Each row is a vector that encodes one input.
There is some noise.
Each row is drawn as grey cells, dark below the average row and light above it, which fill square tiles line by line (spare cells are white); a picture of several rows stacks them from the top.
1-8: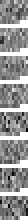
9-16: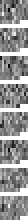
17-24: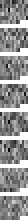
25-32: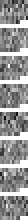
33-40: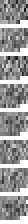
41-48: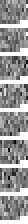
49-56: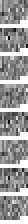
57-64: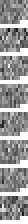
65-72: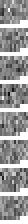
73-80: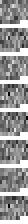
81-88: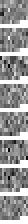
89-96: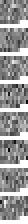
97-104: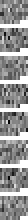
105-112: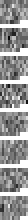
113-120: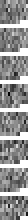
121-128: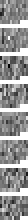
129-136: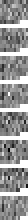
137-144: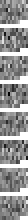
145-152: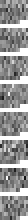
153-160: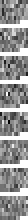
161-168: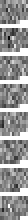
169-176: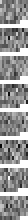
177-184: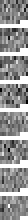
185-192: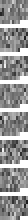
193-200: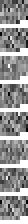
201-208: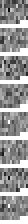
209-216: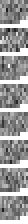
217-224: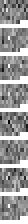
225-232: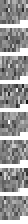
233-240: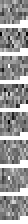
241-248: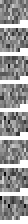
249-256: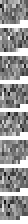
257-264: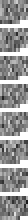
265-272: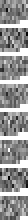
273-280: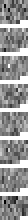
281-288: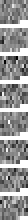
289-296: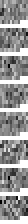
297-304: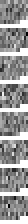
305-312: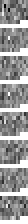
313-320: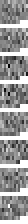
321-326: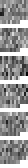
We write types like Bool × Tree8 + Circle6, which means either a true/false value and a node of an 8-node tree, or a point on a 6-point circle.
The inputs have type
(Bool × Bool × Bool + Label6) × Label6.
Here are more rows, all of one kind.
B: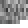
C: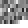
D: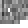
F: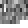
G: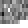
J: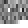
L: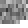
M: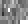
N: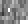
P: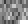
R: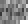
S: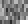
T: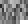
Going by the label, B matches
L, R and S.
